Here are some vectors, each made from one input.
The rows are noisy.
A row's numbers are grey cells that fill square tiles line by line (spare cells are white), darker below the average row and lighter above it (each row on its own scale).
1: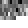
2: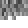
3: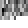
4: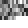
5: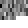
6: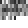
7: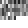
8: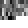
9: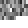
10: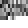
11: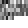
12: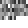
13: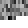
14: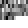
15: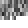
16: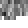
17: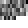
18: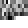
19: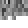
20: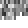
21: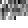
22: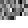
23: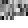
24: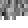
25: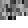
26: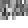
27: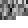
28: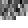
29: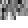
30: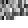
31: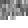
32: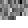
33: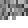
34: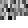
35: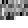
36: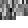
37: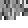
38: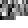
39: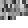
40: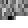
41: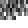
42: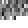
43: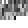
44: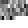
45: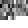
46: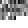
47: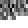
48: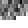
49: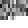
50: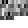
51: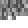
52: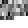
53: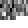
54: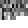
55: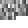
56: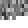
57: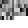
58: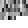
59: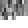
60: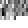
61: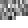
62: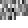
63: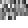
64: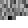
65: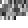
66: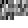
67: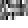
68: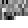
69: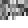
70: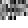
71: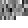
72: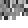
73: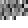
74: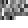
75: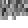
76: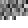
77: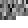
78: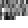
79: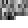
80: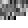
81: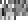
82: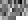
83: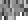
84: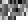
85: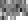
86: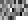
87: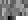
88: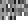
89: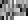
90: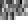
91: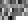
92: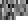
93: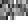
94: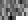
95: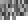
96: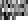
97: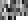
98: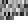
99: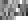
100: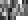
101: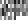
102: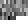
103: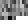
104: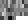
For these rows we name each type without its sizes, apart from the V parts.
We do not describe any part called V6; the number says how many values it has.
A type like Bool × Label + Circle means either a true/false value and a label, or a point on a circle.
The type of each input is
Bool × (Line + V6).
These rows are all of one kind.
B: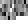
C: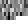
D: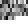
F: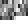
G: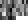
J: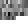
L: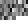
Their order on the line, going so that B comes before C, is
D, F, L, J, B, C, G.
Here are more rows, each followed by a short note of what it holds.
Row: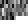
a true/false value and a value of V6
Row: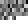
a point on a line and a true/false value
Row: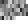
a true/false value and a value of V6
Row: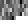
a true/false value and a value of V6
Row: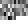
a point on a line and a true/false value
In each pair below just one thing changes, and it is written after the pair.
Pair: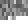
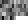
the value of V6
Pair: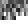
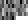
the true/false value
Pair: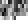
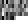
the value of V6
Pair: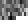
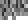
the true/false value
